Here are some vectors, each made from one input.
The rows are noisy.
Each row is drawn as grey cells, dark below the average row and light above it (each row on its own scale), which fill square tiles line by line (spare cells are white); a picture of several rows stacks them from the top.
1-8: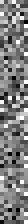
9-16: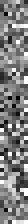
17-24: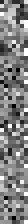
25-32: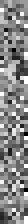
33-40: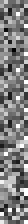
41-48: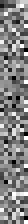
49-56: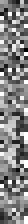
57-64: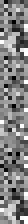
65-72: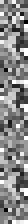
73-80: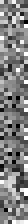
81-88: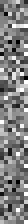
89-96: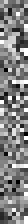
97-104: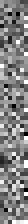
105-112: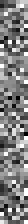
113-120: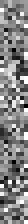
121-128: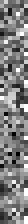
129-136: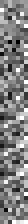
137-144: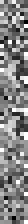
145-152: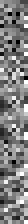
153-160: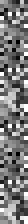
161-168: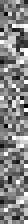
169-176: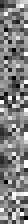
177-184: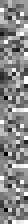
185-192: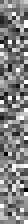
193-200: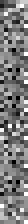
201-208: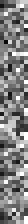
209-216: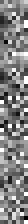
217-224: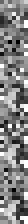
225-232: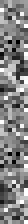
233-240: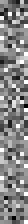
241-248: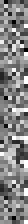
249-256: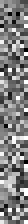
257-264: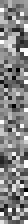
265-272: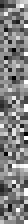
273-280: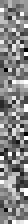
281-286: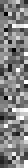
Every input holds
one of 10 labels.
